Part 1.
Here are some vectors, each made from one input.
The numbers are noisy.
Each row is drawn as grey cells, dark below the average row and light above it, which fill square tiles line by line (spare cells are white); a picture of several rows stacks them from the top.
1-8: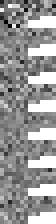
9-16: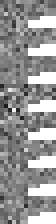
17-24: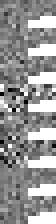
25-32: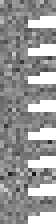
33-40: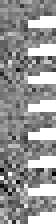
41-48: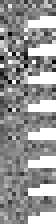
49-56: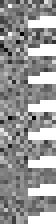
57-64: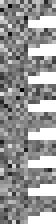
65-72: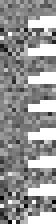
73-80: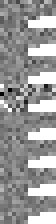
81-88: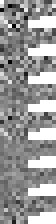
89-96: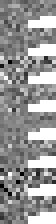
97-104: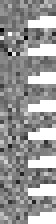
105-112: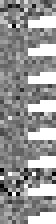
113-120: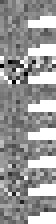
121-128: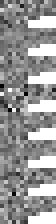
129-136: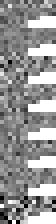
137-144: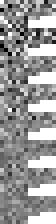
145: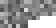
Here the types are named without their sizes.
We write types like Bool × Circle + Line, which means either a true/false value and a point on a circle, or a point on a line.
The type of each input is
Circle + Tree + Unit.
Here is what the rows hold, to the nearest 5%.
About 40% of them hold a point on a circle. About 5% of them hold a fixed value. The rest hold a node of a tree.
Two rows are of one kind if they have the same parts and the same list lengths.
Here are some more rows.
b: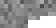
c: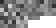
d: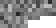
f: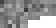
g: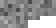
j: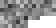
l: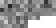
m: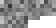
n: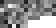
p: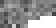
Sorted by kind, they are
b, f, g, j, l, m, n, p
c
d

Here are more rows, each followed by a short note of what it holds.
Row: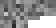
a fixed value
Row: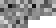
a node of a tree
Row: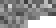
a point on a circle
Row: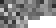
a fixed value
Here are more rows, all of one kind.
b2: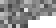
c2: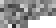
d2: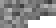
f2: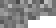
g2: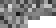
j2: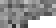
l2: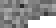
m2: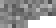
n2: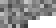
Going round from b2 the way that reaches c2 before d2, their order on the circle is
b2, f2, c2, m2, g2, d2, l2, j2, n2.
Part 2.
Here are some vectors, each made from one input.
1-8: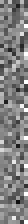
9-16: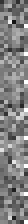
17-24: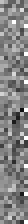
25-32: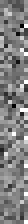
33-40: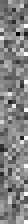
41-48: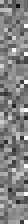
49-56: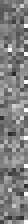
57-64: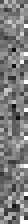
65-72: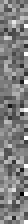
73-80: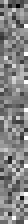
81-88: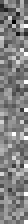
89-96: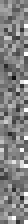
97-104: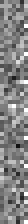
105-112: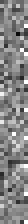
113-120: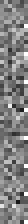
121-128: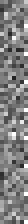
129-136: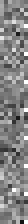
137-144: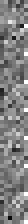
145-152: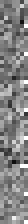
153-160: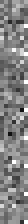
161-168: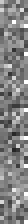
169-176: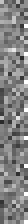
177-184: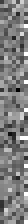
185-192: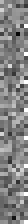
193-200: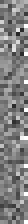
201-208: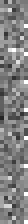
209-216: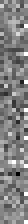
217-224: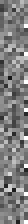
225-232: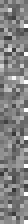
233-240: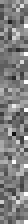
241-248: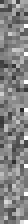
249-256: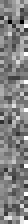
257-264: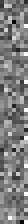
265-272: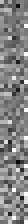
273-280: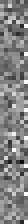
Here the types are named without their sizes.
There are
2 kinds of row.
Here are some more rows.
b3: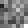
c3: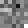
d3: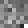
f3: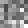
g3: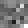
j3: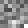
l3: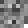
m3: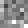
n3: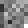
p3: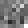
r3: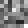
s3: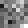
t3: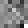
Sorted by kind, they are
b3, g3, n3, p3, r3, s3
c3, d3, f3, j3, l3, m3, t3

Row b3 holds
a point on a line.
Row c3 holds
four true/false values.
